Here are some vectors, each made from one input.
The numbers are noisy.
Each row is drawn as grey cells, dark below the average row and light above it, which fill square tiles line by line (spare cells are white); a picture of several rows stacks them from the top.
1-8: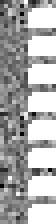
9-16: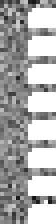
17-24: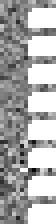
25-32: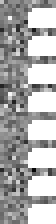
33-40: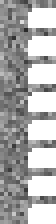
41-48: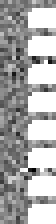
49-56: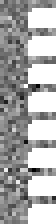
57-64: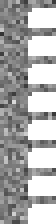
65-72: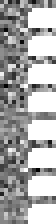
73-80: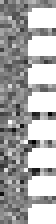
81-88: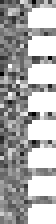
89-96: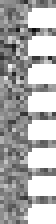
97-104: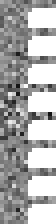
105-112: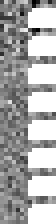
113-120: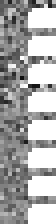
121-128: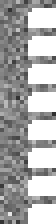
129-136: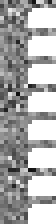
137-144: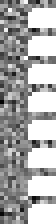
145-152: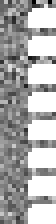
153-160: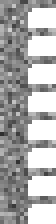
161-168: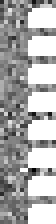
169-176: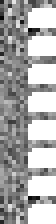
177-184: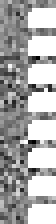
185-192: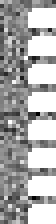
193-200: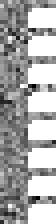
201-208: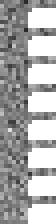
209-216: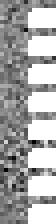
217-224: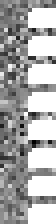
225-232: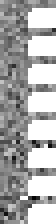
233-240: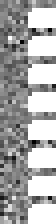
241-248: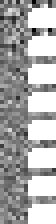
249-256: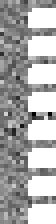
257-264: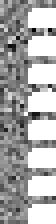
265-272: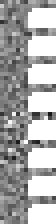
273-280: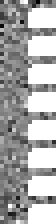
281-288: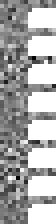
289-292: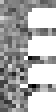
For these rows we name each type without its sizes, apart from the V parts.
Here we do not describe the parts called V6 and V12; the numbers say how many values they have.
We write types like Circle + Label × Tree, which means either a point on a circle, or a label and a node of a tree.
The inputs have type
Circle × V12 + Line × (Line + V6).
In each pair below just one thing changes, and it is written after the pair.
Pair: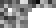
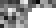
the value of V12
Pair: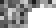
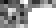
the value of V12
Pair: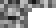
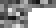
the value of V12
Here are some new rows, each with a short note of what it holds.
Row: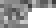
a point on each of two lines
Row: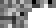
a point on a circle and a value of V12
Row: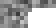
a point on each of two lines
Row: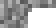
a point on each of two lines
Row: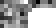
a point on a circle and a value of V12
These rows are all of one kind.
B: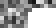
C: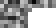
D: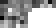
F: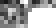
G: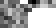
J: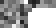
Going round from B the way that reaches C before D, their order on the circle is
B, C, J, G, F, D.
